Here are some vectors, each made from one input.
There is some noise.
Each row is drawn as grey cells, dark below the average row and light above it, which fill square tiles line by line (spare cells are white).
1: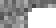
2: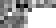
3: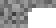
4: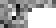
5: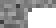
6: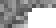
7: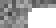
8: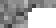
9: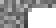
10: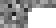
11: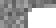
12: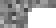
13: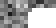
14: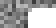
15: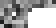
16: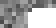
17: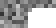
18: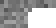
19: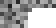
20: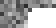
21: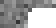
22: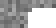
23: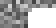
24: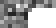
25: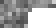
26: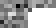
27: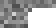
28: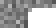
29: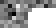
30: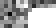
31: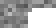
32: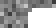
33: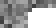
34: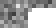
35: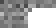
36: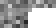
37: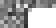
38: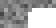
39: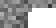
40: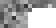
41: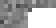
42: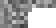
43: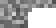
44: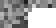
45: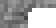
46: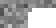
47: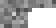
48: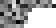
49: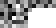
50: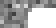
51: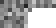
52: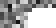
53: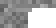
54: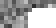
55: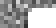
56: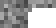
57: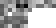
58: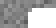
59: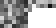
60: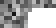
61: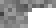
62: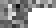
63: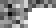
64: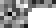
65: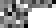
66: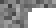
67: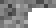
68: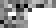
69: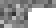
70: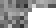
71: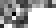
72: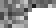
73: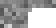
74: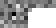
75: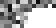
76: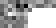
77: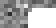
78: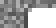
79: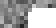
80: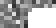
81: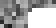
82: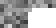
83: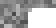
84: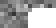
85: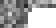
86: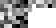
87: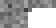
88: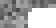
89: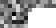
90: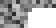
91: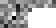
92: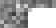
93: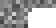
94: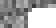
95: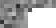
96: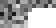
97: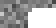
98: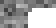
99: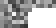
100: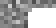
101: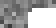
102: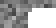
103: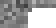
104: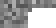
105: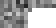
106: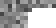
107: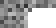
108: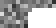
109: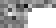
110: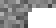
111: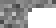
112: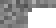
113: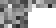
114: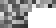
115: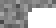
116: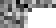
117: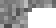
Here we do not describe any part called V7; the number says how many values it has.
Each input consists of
one of 4 labels and a value of V7, together with either a fixed value, or three true/false values.
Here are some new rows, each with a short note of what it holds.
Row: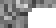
one of 4 labels, three true/false values and a value of V7
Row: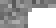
one of 4 labels, three true/false values and a value of V7
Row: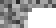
one of 4 labels, three true/false values and a value of V7
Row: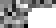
one of 4 labels, three true/false values and a value of V7
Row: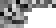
one of 4 labels and a value of V7
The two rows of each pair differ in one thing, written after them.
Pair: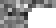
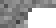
one of the three true/false values
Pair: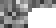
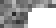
the label
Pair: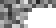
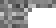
the label
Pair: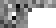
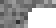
one of the three true/false values
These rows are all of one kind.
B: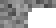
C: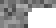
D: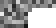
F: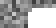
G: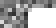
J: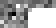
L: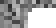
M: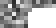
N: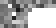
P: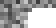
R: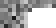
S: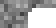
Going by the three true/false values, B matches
G, J and N.
